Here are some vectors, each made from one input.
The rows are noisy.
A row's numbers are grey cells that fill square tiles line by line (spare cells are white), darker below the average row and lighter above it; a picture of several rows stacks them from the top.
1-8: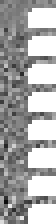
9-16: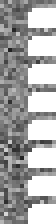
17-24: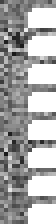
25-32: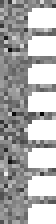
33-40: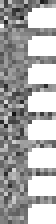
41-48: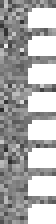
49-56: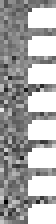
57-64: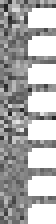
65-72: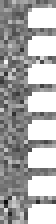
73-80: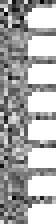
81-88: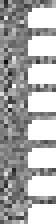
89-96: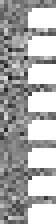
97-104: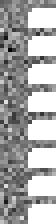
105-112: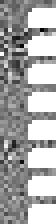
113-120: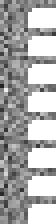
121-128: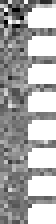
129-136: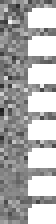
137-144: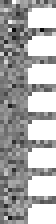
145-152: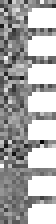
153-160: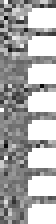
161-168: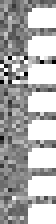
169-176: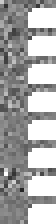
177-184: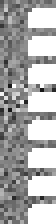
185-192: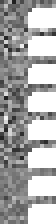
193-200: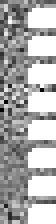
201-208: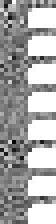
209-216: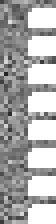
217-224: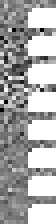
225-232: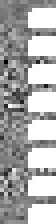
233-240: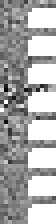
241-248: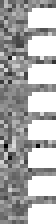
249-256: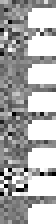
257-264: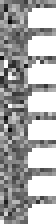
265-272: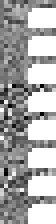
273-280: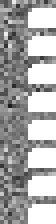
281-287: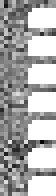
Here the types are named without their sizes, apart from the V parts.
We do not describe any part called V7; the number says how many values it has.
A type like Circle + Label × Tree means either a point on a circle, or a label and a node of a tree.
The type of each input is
(Bool × Bool × Bool × Bool + Circle) × V7.
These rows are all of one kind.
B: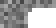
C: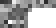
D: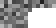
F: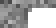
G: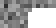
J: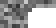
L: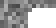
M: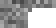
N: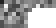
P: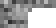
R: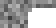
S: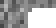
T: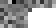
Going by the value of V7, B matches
J, L and N.
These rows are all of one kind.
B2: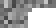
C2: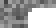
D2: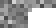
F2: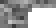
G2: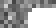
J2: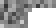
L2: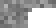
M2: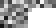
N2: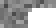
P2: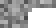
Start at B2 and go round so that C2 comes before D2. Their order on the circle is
B2, M2, P2, L2, G2, C2, J2, N2, D2, F2.
